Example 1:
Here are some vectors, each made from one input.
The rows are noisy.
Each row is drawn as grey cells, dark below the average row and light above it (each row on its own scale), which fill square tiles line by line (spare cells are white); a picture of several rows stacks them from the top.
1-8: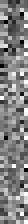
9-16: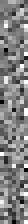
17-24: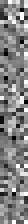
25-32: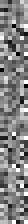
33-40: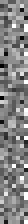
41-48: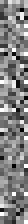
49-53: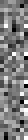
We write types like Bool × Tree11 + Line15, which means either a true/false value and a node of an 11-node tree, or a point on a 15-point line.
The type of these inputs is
Bool × Bool × Bool × Line8.
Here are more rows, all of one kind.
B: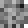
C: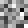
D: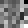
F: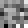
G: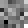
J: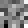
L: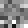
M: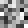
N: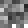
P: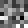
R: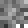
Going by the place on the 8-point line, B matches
F, P and R.
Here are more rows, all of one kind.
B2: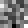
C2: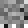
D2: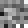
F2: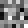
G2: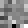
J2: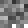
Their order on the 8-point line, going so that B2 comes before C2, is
G2, F2, D2, B2, J2, C2.
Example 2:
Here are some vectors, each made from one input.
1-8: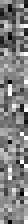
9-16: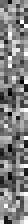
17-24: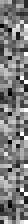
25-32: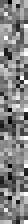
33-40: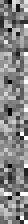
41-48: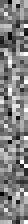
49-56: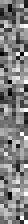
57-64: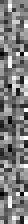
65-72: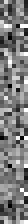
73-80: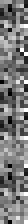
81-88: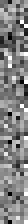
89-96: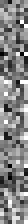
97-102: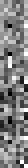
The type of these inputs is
Bool × Bool × Bool + Line10.
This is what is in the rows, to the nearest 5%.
About 35% of them hold a point on a 10-point line. The rest hold three true/false values.
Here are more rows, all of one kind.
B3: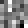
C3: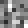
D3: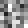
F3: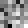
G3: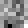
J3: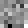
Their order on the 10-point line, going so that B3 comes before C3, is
B3, C3, D3, F3, J3, G3.
